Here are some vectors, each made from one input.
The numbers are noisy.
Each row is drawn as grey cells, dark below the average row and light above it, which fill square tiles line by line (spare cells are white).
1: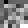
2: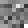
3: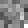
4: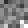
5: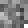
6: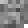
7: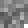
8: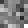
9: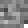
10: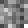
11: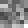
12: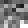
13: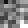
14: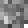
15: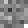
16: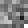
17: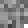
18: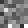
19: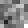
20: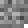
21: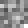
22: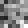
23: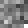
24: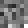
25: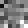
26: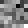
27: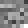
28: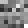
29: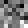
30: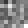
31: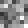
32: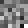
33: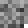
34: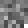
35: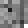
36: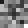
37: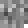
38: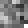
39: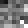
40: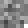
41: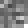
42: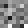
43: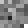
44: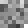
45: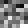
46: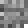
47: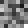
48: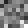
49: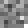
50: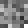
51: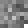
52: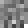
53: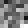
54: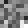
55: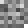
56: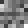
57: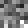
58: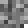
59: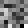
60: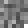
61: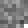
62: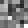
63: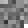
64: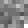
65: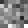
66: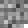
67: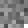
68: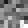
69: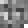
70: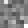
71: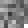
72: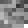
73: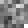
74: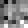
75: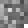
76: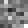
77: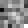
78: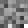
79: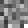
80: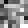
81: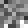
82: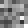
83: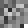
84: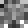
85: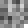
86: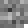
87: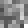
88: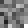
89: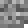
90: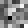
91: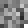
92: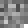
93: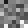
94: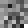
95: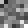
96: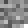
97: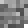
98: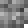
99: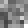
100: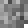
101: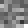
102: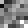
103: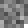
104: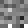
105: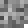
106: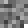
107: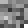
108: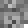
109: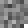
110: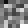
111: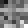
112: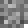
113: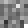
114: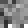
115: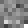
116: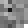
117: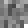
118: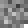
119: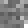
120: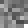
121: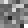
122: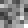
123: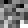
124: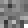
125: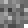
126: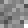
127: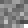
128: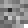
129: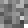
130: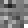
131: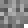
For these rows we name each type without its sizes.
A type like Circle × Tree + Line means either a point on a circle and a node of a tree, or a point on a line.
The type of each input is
Bool × (Circle + Unit).
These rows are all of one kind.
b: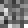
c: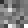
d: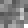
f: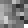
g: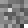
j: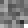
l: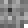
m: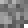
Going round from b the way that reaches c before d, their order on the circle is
b, l, m, f, c, g, d, j.
